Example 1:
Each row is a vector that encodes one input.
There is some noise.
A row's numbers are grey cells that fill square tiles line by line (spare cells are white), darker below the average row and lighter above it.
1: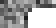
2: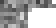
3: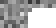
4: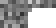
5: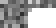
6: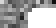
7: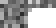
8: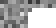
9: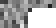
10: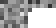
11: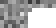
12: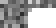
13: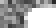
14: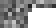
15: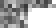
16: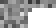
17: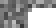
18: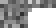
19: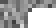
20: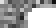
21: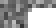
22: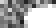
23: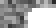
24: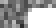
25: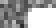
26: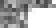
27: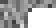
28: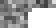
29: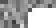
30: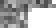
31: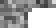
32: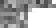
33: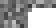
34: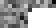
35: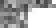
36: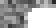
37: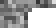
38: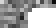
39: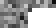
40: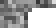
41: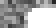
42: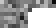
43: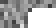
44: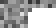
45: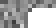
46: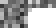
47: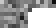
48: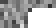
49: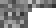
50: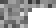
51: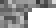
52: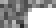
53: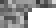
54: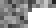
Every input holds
three true/false values.
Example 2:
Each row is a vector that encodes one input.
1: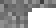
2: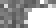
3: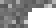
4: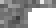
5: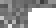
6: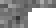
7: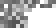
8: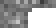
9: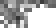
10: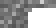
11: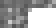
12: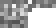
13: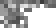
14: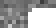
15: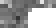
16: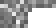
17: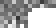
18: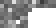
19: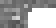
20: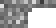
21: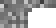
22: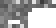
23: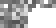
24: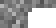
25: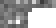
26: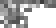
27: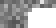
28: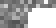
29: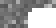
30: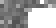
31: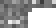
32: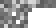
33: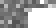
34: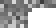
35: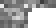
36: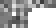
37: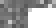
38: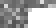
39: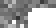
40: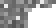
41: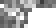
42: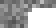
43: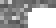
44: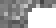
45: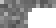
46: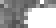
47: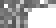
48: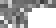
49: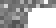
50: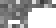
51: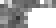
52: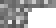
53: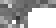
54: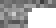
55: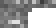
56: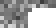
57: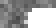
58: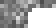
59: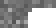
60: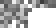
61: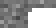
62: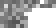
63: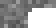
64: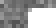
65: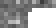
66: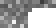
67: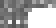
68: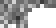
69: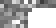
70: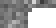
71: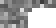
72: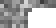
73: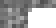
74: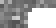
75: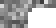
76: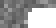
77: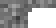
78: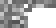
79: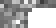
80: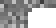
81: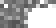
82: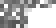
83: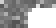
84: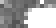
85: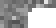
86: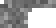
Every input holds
one of 9 labels.
